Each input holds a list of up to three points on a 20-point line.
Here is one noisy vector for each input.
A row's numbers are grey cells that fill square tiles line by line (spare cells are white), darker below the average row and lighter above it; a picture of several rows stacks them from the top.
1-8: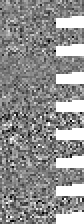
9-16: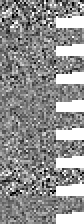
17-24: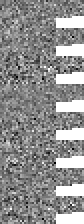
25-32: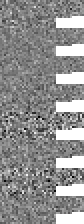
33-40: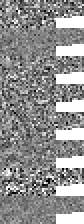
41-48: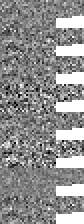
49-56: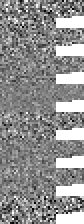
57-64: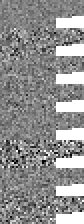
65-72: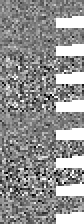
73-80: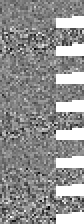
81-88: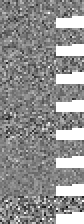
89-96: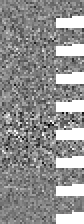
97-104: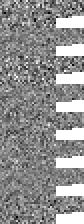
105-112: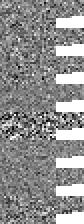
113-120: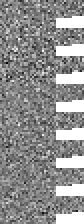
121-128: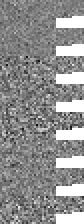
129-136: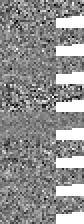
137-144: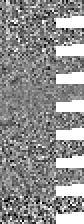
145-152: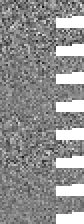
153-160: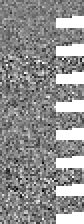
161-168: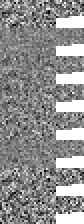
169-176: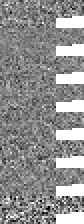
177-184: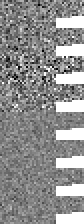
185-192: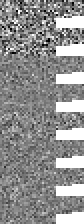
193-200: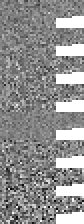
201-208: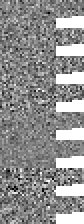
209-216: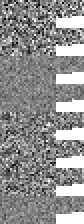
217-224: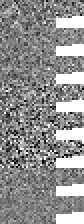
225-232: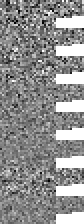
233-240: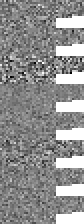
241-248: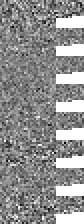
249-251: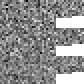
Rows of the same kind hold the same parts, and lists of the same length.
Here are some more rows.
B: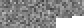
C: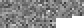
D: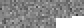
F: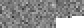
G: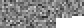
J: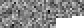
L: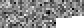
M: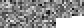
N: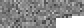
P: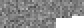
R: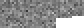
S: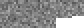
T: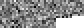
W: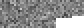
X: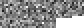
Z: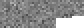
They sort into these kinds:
B, G, L, M, Z
C, D, N, R
F
J, P, S, T, W, X

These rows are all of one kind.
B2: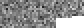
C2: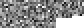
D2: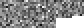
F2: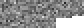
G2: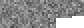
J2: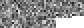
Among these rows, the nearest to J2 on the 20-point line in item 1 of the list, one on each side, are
C2 and F2.
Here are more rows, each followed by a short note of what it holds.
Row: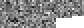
a list of two items
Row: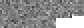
a list of two items
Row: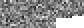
a list of three items
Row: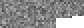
a list of two items
